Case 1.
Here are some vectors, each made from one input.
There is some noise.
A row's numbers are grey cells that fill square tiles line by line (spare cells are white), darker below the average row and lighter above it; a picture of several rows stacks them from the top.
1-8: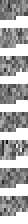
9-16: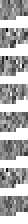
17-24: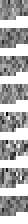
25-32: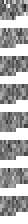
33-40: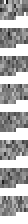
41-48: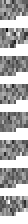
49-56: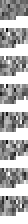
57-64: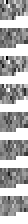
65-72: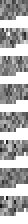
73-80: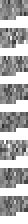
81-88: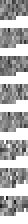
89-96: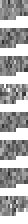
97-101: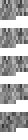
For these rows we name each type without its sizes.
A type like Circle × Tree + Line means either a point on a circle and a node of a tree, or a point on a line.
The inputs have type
Label + Line.
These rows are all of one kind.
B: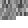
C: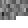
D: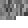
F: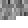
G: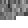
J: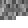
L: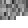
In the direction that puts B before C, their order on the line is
B, F, D, G, C, J, L.
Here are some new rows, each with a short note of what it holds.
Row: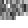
a label
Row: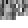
a label
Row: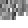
a label
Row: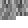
a point on a line
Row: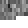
a point on a line
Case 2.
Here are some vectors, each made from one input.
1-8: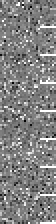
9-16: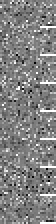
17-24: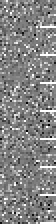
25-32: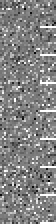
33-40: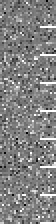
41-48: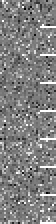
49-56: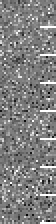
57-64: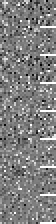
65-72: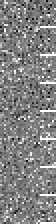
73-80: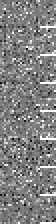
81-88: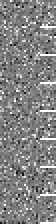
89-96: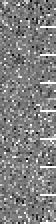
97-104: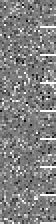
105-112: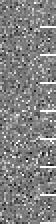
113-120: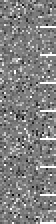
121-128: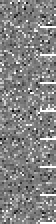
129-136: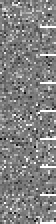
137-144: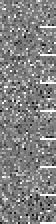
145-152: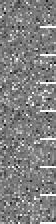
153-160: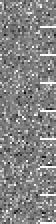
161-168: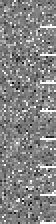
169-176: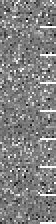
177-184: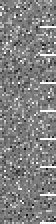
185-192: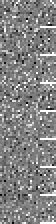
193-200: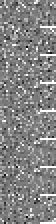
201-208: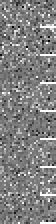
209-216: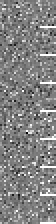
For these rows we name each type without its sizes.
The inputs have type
(Bool × Bool × Bool + Unit) × Tree.
